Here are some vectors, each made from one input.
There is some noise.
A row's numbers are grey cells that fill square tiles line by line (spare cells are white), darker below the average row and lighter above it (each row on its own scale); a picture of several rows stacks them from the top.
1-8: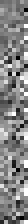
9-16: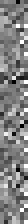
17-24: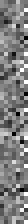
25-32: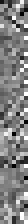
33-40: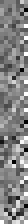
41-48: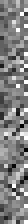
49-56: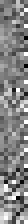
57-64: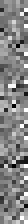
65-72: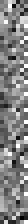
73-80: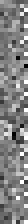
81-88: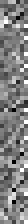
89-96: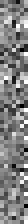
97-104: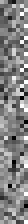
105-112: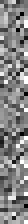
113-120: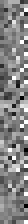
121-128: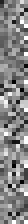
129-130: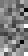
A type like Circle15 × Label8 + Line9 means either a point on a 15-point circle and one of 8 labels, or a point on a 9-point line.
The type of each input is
(Bool × Bool × Bool × Bool + Unit) × (Label7 + Line5).
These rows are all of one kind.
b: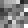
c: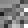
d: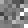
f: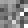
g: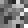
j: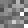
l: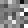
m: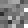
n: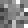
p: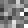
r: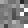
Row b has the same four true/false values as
f and l.
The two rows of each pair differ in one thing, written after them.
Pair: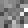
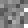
one of the four true/false values
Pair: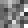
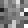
one of the four true/false values
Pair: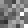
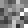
the place on the 5-point line
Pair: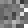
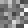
the place on the 5-point line
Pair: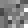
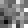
one of the four true/false values
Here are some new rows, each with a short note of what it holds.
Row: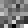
a point on a 5-point line
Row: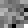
one of 7 labels
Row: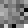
one of 7 labels
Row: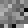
one of 7 labels
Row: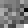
one of 7 labels
